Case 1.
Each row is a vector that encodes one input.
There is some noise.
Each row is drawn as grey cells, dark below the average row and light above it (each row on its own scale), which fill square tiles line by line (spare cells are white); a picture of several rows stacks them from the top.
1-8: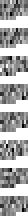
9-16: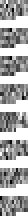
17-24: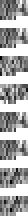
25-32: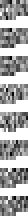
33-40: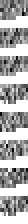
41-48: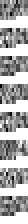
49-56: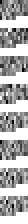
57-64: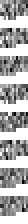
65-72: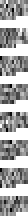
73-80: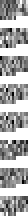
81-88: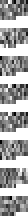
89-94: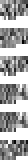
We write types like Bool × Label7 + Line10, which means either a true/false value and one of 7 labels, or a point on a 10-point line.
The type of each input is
Label9.
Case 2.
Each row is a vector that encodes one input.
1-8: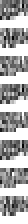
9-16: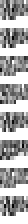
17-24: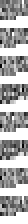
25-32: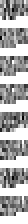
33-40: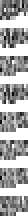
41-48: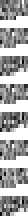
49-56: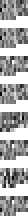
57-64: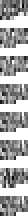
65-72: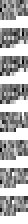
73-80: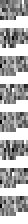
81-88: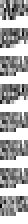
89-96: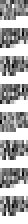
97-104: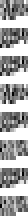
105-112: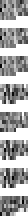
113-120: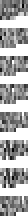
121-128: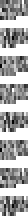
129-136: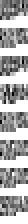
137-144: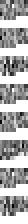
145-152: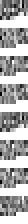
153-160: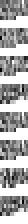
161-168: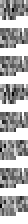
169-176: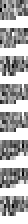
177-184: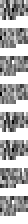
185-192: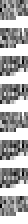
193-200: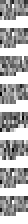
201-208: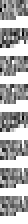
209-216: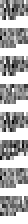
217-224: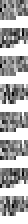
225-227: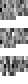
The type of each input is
Label5.
